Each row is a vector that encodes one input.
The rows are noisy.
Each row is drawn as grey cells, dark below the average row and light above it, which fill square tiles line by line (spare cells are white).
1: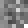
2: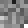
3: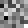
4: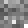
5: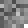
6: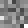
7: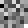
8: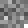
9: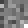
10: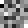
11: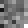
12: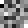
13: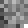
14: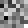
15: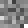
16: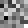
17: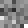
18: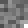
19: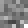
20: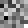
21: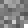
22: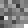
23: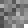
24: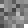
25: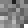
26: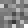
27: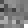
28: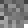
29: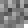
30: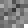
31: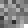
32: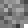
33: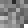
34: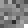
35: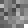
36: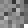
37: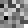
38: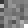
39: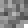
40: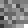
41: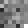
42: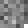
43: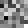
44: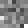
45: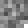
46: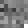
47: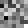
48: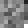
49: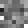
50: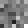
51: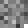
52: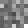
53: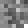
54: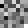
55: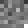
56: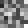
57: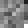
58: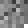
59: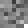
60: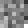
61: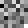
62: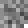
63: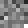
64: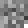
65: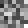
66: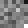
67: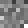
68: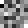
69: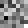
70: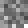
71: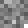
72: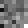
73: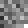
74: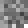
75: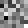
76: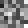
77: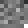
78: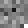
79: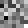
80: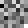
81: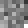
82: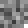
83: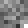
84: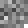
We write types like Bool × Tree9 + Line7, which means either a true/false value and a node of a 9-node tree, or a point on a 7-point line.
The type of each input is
Label7 × Line9 + Line4.
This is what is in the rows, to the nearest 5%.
About 75% of them hold one of 7 labels and a point on a 9-point line. The rest hold a point on a 4-point line.
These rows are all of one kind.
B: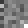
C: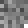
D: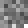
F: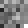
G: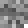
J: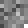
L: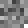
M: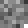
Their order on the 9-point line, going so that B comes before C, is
F, J, L, B, M, D, C, G.
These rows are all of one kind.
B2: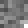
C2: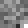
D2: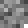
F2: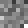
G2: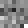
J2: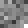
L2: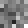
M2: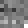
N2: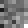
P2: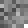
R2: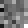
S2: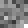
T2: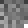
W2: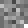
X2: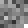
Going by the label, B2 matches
M2, N2, R2 and T2.
